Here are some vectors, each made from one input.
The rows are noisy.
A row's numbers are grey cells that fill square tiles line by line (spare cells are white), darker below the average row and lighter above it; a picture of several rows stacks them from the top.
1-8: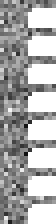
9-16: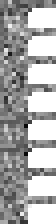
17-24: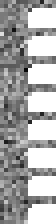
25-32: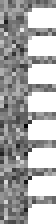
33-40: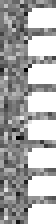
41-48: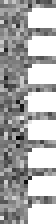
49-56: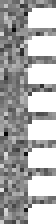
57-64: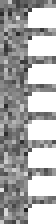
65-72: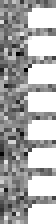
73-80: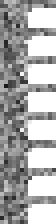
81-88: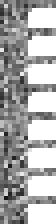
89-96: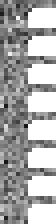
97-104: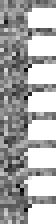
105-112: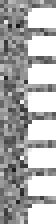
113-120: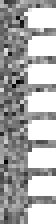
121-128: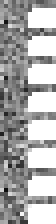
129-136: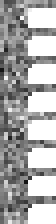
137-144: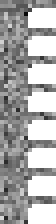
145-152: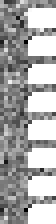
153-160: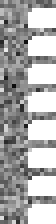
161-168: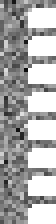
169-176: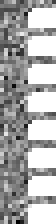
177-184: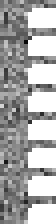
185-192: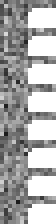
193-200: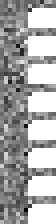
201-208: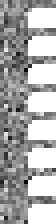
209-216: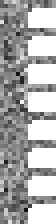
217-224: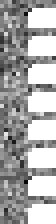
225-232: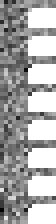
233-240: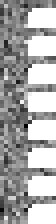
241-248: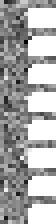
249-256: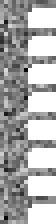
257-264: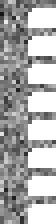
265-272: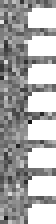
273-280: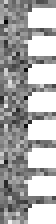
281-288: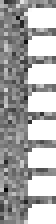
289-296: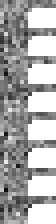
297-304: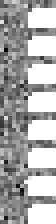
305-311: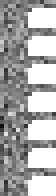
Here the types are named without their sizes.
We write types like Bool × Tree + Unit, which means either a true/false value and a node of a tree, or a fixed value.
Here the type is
(Bool × Bool × Bool + Line) × Line.
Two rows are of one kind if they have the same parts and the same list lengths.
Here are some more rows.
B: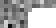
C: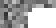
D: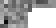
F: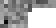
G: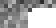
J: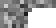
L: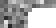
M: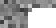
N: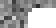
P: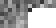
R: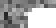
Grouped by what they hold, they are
B, C, G, L
D, F, J, M, N, P, R

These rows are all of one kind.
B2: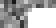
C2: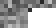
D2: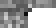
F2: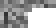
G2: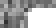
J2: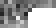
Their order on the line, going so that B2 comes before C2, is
B2, D2, J2, C2, F2, G2.
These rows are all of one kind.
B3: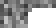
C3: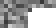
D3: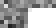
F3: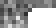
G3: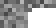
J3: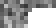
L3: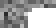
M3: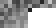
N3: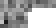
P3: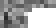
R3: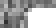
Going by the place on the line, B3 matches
F3 and J3.
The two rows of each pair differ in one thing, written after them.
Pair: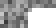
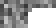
the place on the line
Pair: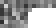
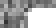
the place on the line
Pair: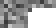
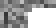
one of the three true/false values
